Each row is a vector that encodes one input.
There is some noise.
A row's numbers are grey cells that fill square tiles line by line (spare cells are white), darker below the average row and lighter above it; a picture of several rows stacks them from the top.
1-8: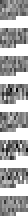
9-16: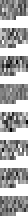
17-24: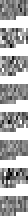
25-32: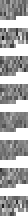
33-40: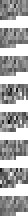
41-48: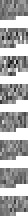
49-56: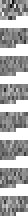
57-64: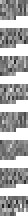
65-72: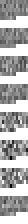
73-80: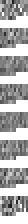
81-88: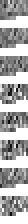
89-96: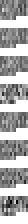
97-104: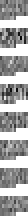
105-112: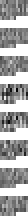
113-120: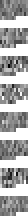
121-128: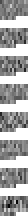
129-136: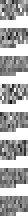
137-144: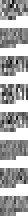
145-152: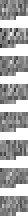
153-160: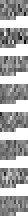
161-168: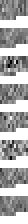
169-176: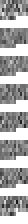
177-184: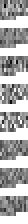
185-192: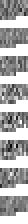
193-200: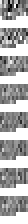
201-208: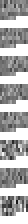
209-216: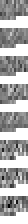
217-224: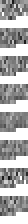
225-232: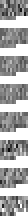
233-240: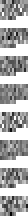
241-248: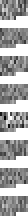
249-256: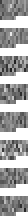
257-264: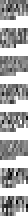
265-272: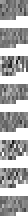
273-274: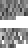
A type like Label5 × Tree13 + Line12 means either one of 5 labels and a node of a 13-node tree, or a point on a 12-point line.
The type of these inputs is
Circle15 × Line12 + Line8.
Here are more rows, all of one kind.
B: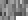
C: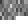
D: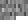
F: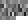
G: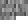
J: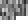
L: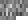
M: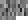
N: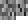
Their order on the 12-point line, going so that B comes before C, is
M, N, D, G, B, J, F, L, C.
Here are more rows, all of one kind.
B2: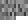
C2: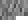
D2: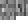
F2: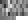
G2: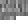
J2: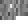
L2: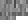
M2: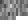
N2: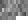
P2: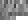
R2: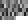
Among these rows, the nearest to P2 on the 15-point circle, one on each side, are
B2 and R2.
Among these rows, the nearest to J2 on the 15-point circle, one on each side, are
C2 and M2.
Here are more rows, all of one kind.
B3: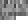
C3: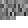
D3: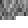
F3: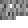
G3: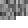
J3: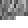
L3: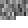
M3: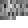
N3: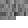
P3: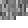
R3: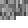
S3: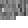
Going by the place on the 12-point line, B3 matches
G3, J3 and P3.
